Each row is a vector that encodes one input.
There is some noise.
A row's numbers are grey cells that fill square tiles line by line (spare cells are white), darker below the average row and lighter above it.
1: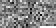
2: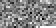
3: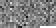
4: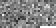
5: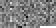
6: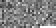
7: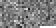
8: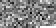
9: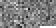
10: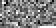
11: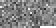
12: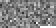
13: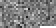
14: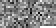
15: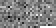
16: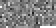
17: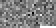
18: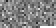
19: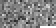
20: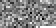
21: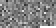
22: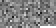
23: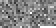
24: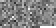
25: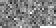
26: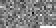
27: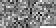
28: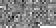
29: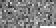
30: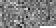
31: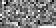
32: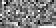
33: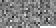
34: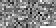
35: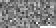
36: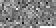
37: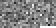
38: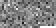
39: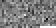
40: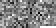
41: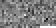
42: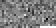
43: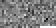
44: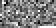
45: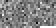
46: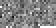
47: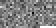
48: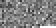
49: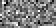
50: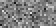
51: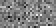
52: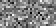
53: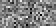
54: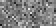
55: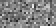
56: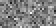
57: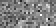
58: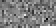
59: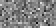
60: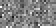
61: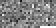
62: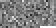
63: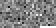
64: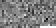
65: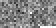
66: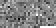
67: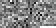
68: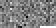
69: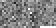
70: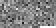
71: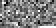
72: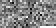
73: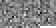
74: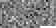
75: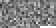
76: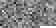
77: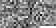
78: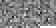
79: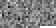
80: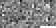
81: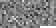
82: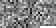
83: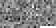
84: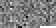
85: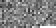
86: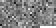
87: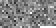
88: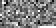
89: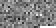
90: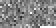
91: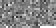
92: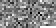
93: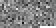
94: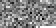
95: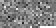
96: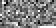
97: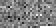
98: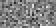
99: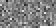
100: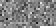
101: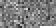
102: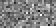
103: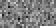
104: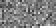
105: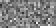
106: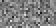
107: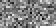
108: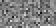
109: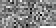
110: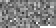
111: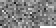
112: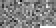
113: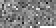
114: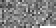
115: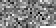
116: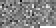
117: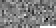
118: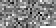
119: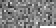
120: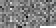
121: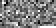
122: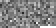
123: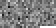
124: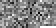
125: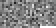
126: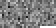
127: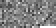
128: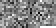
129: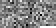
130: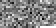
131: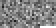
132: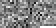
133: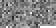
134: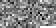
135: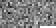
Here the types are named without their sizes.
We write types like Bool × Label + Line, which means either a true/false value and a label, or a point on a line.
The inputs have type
Line + List(Circle).
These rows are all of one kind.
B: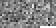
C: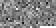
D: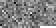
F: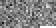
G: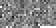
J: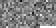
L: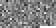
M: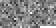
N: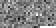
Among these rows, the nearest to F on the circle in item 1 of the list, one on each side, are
B and J.
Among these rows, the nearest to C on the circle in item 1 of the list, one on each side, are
L and N.
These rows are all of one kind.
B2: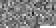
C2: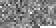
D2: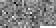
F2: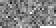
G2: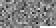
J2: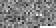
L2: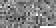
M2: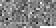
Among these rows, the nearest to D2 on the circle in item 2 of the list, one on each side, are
G2 and M2.
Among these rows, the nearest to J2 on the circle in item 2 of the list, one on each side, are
B2 and F2.
